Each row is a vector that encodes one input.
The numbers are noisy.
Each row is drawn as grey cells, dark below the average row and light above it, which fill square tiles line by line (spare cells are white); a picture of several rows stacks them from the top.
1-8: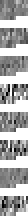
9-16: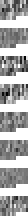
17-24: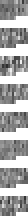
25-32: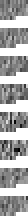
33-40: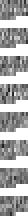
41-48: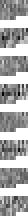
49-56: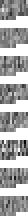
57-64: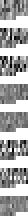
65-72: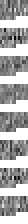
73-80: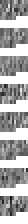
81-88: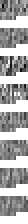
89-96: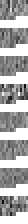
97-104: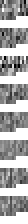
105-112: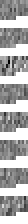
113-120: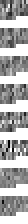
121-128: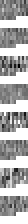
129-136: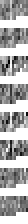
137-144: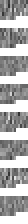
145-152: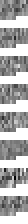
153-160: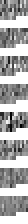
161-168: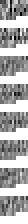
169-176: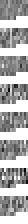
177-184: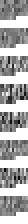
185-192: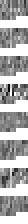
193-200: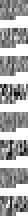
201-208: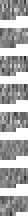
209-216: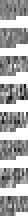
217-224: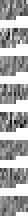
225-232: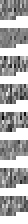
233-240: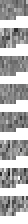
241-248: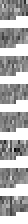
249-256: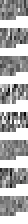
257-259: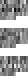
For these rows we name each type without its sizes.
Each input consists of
a node of a tree, together with either a label, or a point on a line.
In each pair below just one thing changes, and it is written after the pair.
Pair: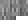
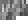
the place on the line
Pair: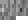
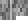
the place on the line
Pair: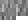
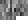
the node of the tree
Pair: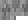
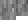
the node of the tree
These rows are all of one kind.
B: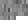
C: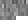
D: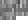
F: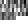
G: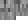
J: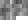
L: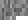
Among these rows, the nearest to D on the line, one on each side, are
J and L.
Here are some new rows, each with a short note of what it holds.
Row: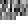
a point on a line and a node of a tree
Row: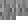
a point on a line and a node of a tree
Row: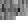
a label and a node of a tree
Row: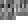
a label and a node of a tree
